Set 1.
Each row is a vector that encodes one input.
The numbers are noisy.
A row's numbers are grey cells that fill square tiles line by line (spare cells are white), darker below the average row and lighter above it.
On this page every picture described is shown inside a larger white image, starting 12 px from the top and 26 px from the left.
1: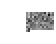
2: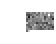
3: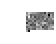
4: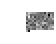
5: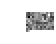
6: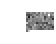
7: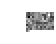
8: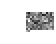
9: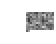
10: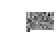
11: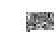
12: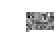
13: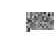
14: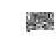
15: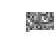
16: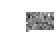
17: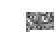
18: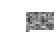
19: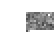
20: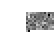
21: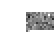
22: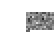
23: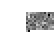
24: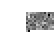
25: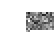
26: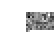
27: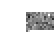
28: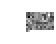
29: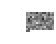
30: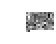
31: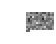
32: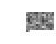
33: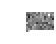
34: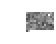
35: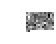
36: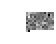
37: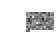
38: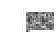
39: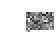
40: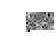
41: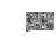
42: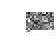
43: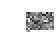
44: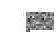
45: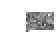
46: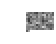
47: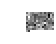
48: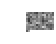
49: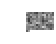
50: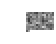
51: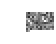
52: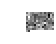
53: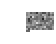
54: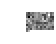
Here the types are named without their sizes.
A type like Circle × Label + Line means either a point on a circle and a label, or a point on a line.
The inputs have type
Line.
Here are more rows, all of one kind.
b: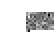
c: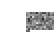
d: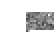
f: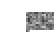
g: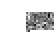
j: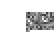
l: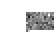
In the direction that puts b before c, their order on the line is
g, b, c, f, d, l, j.
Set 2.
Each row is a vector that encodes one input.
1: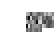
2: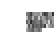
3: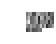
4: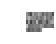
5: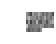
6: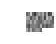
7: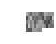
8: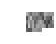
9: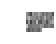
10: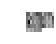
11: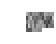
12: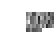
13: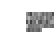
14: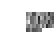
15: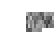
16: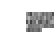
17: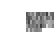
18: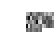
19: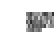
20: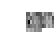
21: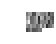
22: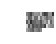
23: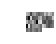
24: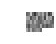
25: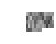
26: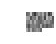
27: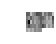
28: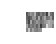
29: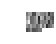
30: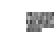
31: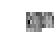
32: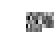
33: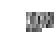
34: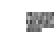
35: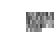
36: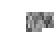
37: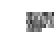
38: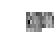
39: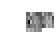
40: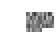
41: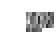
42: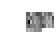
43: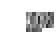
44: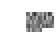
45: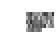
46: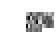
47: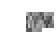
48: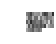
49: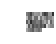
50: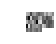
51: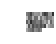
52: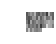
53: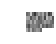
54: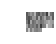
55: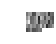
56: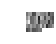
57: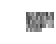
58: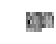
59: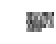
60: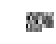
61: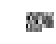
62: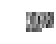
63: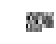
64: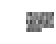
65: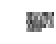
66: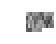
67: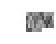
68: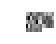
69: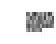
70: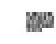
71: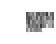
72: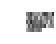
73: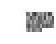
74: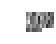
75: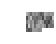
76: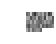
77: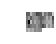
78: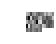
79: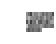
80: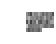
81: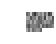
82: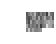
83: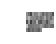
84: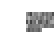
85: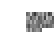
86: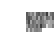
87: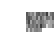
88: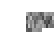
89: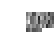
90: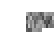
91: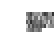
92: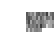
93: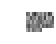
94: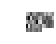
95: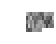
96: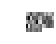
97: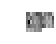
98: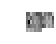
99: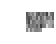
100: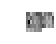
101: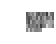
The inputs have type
Line8.
